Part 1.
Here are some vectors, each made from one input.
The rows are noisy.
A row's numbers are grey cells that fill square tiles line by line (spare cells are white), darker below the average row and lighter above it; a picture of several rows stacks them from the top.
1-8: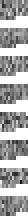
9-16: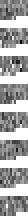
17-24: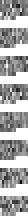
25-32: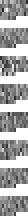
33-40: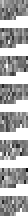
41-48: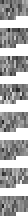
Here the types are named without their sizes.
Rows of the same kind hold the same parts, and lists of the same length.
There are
2 kinds of row.
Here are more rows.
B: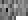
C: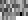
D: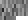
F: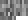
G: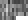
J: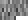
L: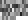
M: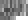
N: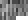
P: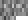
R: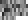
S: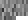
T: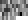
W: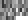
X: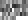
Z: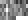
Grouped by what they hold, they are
B, D, F, G, J, M, N, P, S, W, Z
C, L, R, T, X

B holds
a point on a line and three true/false values.
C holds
a point on a line.
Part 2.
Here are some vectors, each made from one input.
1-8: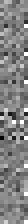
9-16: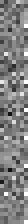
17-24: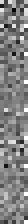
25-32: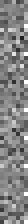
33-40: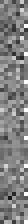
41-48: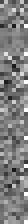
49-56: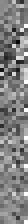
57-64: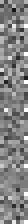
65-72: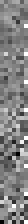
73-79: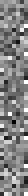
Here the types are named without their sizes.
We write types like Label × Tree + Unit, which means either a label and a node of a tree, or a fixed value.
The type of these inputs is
Bool × Bool × Bool + Line.
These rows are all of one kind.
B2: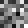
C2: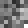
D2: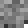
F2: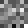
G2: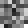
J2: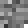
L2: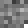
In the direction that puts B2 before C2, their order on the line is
B2, G2, D2, F2, J2, L2, C2.
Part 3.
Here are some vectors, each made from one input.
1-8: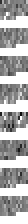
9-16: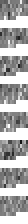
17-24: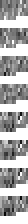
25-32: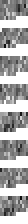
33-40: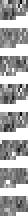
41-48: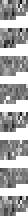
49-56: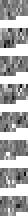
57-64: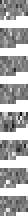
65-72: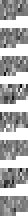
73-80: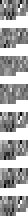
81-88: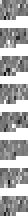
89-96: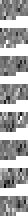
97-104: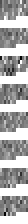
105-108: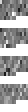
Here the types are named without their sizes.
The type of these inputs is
(Bool × Bool × Bool + Unit) × Line.
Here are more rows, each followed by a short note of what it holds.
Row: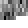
a point on a line
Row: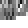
a point on a line
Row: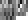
a point on a line
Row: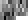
a point on a line
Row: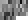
a point on a line
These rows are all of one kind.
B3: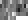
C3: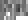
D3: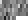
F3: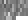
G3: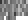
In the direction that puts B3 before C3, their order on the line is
D3, B3, F3, C3, G3.
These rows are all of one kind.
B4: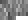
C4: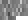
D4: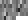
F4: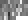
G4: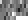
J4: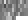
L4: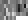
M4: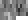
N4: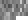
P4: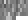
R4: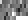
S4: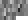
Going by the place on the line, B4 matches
C4, L4 and N4.
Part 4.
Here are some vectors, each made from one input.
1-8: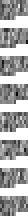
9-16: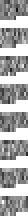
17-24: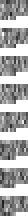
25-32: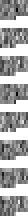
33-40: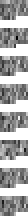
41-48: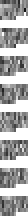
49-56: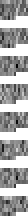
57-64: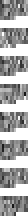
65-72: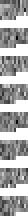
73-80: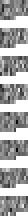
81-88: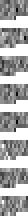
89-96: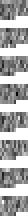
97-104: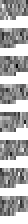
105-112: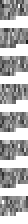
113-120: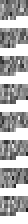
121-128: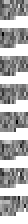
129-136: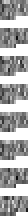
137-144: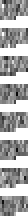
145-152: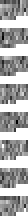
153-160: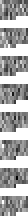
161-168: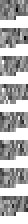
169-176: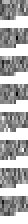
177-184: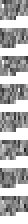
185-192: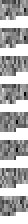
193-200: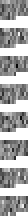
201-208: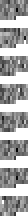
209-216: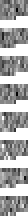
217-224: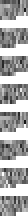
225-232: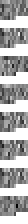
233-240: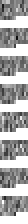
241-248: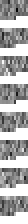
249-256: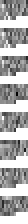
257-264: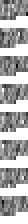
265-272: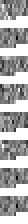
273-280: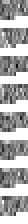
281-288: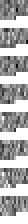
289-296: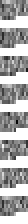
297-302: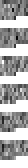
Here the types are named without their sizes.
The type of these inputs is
Label + Line.
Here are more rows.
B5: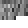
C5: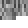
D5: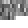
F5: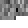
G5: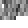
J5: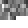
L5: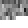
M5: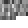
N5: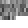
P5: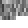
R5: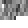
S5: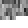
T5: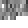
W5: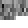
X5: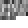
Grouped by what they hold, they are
B5, C5, F5, G5, J5, L5, M5, R5, S5, T5, X5
D5, N5, P5, W5

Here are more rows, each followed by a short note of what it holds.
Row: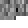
a label
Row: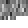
a label
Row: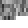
a point on a line
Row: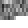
a point on a line
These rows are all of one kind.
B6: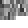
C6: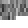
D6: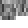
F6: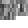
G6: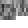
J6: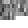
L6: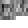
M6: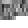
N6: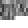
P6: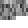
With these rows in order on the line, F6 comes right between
B6 and J6.
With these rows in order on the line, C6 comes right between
D6 and N6.
